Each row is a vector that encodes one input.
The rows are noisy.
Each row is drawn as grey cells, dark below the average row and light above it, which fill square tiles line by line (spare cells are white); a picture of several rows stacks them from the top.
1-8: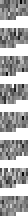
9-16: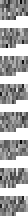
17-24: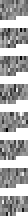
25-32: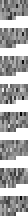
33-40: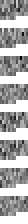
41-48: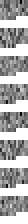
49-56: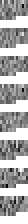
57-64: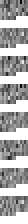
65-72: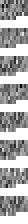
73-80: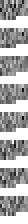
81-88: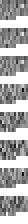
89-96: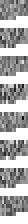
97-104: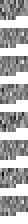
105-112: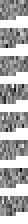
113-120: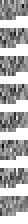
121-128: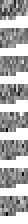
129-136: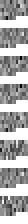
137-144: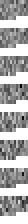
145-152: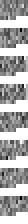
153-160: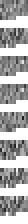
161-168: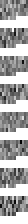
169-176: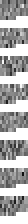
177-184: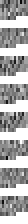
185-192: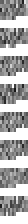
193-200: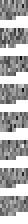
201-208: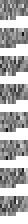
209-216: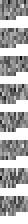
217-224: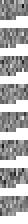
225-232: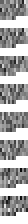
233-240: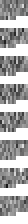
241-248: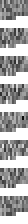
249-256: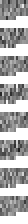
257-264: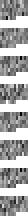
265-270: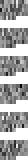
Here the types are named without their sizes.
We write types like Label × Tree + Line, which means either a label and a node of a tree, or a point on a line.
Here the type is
Bool × Bool × Bool × Bool + Label.
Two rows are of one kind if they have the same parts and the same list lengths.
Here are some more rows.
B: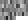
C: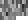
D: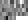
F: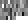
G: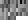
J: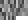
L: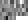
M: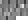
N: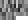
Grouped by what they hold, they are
B, C, D, F, G, L, M
J, N

